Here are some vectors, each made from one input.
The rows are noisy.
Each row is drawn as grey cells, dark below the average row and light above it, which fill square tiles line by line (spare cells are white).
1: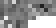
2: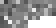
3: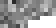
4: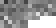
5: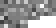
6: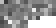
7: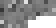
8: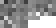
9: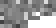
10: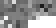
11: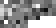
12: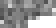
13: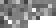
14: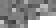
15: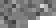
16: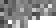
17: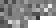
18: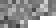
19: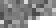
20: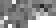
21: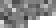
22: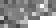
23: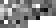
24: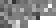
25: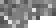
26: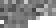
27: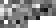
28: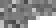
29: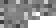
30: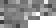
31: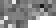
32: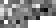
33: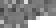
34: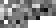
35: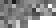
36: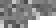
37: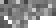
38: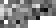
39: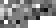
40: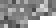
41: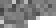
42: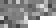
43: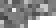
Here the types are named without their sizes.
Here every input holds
a list of points on a line.
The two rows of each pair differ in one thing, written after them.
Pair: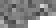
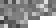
the place on the line in item 1 of the list
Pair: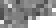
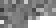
the place on the line in item 2 of the list
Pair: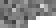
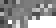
the place on the line in item 1 of the list
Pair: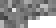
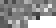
the place on the line in item 1 of the list
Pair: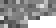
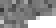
the place on the line in item 1 of the list
